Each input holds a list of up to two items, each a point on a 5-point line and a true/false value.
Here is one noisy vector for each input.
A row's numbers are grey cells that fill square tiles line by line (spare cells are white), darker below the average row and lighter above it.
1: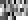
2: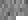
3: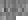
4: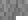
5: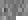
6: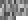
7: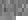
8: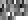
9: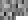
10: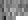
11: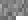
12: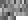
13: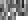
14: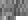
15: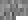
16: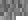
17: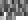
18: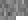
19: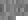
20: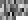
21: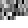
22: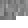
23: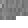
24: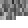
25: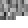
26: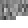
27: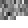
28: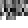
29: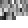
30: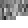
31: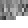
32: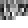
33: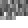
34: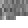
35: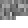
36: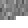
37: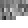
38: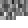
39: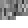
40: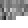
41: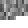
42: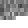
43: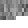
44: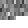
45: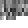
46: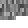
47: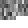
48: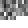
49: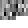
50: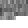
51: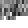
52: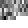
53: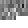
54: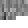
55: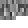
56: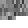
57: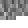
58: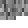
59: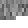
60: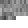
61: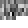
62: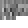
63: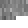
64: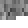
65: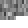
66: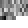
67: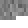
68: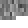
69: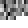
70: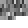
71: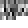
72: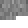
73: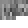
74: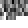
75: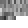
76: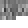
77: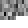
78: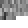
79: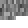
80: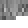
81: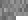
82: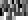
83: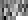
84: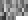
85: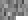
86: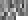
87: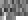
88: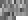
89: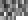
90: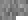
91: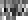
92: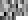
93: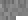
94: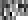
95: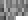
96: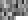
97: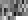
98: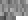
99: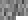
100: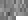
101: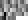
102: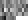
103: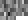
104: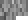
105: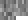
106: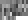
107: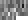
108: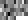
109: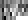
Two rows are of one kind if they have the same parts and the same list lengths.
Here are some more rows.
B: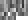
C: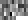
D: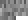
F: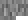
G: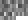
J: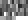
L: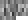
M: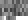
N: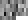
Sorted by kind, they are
B
C, D, G, L, N
F, J, M

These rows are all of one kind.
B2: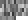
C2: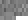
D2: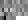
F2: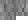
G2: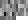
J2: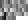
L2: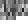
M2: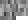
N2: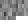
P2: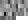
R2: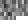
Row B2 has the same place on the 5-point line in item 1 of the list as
F2, L2, N2 and R2.
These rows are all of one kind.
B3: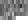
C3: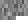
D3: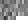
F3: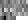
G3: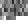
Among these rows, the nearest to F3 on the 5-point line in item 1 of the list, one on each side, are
B3 and G3.
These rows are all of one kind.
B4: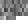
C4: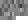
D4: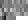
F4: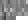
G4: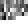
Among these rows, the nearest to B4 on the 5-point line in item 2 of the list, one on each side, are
C4 and G4.
